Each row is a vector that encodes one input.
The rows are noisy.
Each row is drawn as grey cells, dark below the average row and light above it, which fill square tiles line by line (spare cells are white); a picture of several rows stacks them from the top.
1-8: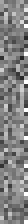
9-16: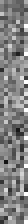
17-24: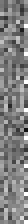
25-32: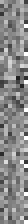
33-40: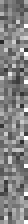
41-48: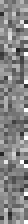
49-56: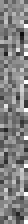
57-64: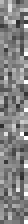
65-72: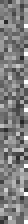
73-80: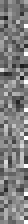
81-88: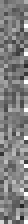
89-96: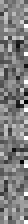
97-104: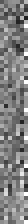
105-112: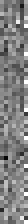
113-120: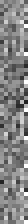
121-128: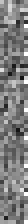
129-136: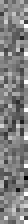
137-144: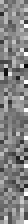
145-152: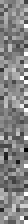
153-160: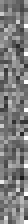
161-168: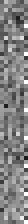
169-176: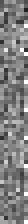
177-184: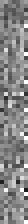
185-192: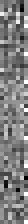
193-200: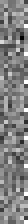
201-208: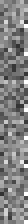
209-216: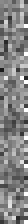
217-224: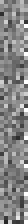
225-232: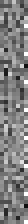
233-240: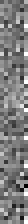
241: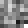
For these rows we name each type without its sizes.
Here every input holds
either a fixed value, or a node of a tree, or three true/false values.
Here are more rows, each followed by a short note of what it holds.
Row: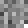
three true/false values
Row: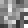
a fixed value
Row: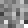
three true/false values
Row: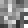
a fixed value
